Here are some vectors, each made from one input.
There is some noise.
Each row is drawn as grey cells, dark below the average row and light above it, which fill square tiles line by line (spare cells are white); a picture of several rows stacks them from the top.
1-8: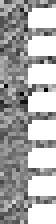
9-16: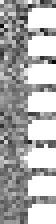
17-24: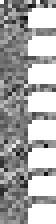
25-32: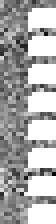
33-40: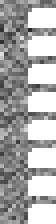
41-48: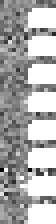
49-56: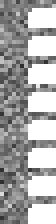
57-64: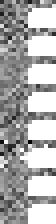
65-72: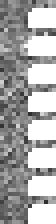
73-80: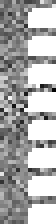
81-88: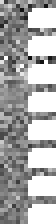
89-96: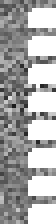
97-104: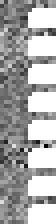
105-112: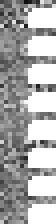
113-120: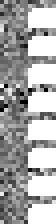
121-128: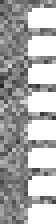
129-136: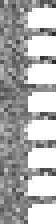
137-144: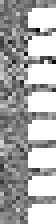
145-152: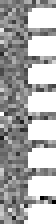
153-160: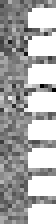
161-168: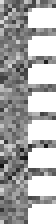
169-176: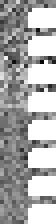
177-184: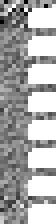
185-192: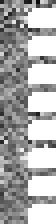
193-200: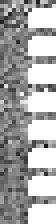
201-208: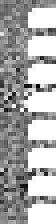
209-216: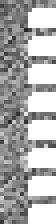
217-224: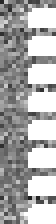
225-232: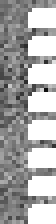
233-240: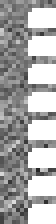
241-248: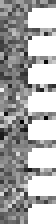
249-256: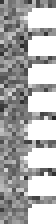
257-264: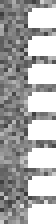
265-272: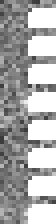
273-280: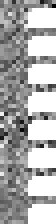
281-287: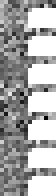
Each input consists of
a point on a 7-point line and five true/false values.
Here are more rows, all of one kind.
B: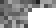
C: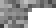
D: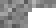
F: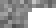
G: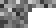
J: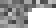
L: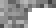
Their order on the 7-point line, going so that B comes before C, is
B, J, G, D, F, L, C.
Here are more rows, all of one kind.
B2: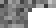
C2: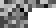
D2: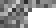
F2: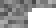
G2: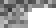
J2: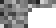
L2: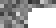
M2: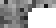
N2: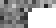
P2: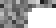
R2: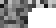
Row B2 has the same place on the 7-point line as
D2, F2, G2 and P2.
